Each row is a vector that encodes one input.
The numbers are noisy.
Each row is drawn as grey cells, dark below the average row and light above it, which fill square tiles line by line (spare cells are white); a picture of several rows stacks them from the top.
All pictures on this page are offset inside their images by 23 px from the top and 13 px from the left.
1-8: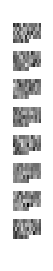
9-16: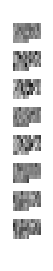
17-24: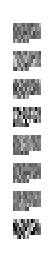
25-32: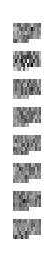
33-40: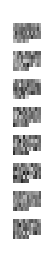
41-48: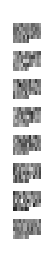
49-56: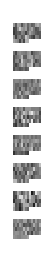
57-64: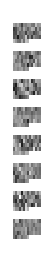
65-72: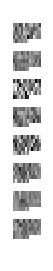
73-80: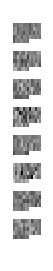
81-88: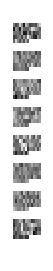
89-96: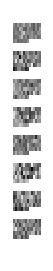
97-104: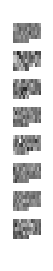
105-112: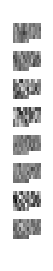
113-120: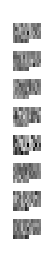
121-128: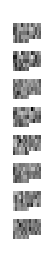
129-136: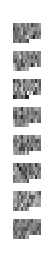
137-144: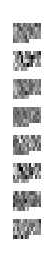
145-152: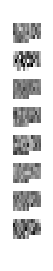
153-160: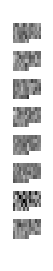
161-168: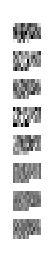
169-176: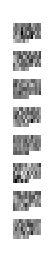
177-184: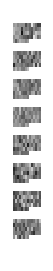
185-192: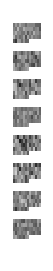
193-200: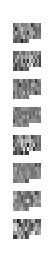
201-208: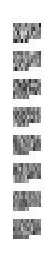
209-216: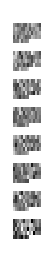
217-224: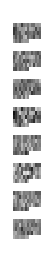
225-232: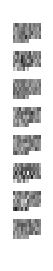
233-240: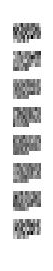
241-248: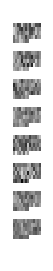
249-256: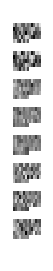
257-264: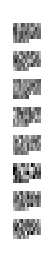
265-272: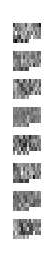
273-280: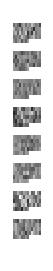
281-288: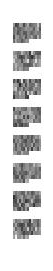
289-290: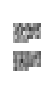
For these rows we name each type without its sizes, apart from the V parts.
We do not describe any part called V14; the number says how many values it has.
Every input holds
either a node of each of two trees, or a value of V14.
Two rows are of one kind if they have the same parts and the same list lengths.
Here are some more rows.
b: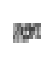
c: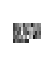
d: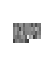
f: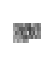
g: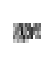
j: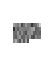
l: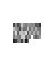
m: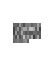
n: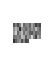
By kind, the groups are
b, c, d, f, j, l, n
g, m

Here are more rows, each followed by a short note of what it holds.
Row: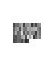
a value of V14
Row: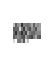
a node of each of two trees
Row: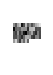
a node of each of two trees
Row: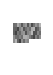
a value of V14
